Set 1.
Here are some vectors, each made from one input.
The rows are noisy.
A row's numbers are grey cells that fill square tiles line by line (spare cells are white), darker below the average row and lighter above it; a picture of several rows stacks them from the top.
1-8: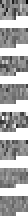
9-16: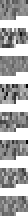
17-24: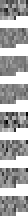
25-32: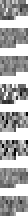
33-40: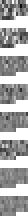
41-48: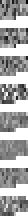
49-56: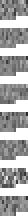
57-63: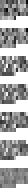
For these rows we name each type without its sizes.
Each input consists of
either a fixed value, or a node of a tree.
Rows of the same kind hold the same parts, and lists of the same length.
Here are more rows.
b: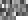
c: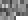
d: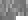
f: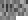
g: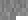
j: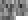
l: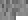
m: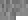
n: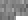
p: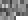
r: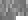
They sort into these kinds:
b, c, p
d, f, g, j, l, m, n, r

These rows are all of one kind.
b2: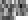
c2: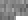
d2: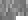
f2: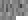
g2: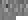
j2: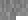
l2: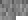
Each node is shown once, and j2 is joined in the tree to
d2, f2 and l2.
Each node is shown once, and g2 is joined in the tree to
l2.
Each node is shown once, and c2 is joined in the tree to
d2.
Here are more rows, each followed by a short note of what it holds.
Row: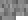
a node of a tree
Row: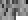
a node of a tree
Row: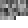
a fixed value
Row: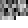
a fixed value
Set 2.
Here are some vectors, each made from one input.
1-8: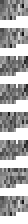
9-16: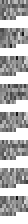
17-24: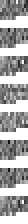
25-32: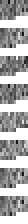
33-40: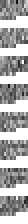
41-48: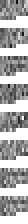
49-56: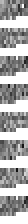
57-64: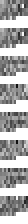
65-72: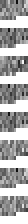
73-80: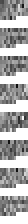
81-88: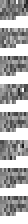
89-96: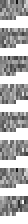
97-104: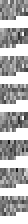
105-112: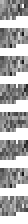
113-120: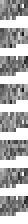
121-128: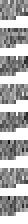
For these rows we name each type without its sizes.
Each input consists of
three true/false values.
